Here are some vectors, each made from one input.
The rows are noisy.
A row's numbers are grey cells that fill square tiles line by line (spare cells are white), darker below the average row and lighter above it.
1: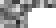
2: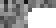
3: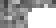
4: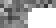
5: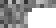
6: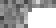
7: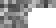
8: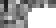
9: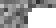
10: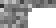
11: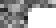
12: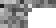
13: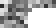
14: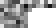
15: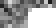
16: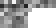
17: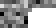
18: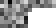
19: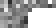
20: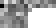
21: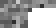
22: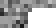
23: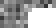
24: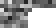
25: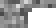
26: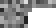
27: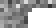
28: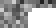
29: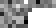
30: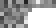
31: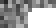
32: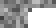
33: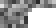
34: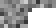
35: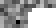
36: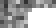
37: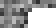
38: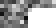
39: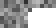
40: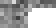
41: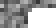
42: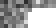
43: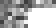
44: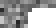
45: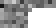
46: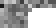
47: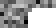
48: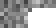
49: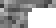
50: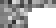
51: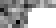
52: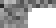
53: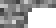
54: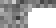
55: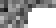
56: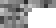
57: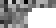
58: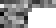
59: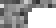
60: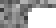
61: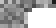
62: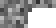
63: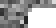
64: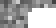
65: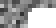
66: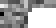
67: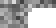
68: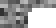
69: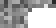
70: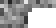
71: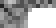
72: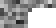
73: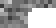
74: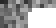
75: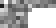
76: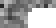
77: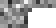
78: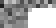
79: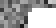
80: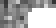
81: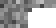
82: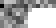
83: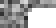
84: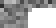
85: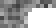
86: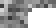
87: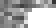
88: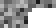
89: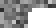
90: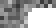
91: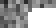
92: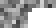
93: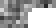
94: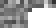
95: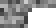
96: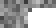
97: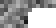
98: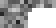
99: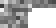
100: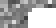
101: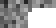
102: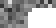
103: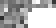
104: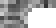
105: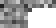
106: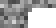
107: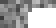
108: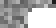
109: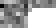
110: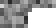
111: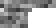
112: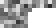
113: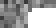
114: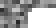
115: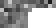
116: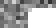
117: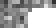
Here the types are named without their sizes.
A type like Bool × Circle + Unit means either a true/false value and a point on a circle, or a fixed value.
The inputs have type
Bool × Bool × Bool + Tree × Tree.
